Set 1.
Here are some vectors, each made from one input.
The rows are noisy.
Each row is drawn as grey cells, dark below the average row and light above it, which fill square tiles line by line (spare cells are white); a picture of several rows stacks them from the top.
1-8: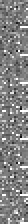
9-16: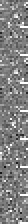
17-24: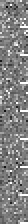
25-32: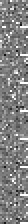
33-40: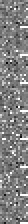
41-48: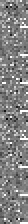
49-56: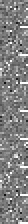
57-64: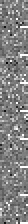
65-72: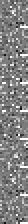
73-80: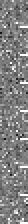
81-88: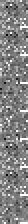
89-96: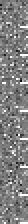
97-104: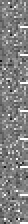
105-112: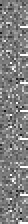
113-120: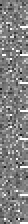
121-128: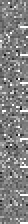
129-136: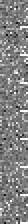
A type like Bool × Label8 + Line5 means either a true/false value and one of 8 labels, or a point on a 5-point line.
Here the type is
Tree13.
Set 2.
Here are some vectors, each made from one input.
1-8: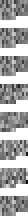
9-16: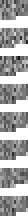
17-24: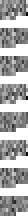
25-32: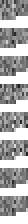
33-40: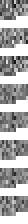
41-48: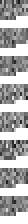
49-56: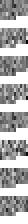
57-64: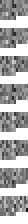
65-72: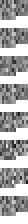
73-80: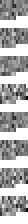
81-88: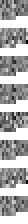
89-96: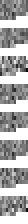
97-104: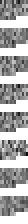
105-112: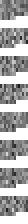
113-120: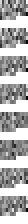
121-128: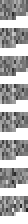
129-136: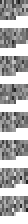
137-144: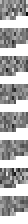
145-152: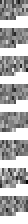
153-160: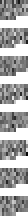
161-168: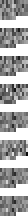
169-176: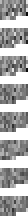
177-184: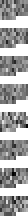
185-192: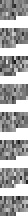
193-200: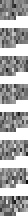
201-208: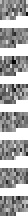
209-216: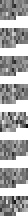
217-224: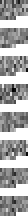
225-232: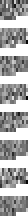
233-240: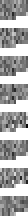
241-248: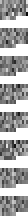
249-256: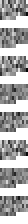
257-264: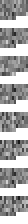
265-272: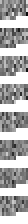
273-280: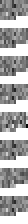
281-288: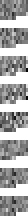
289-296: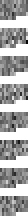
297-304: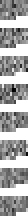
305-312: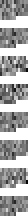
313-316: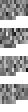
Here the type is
Line13.
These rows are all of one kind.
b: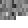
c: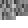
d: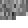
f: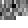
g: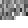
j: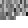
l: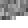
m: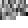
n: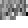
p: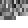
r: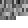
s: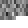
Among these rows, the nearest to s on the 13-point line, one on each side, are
c and g.
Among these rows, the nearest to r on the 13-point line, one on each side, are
b and p.
